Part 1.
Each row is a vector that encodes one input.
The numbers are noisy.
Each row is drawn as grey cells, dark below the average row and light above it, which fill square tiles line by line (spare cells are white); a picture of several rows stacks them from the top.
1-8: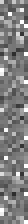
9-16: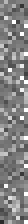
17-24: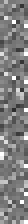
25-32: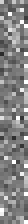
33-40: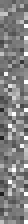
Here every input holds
either a point on a 5-point line, or three true/false values.
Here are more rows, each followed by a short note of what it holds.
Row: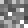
a point on a 5-point line
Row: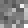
three true/false values
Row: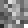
a point on a 5-point line
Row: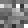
a point on a 5-point line
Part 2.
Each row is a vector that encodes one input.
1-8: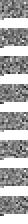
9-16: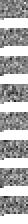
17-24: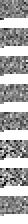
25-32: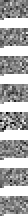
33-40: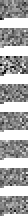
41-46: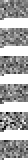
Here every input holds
a list of up to two points on a 6-point line.
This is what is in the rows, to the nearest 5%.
All of them are lists of up to two points on a 6-point line: about 10% are empty, 40% hold one and 50% two.
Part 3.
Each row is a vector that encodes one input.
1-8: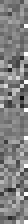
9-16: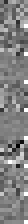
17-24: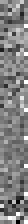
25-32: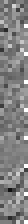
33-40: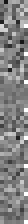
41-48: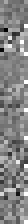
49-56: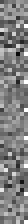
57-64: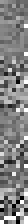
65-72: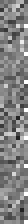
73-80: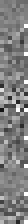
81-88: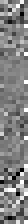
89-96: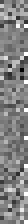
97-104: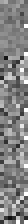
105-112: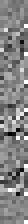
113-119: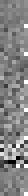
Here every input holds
either a point on an 11-point circle and a true/false value, or a fixed value.
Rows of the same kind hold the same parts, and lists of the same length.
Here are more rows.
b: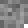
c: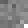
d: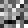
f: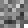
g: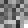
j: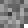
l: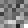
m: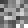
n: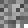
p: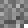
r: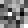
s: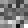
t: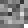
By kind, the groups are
b, c, d, f, g, j, l, p, r, s, t
m, n

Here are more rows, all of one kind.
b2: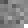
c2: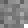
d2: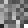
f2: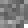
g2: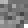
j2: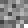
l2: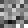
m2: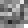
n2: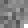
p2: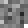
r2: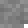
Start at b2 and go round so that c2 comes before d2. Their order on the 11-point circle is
b2, p2, f2, n2, c2, d2, g2, j2, m2, r2, l2.
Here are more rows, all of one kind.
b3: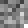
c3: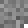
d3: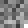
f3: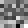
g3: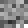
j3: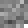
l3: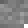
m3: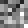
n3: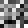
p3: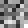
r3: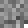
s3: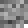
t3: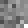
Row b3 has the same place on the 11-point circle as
c3, l3, m3 and n3.
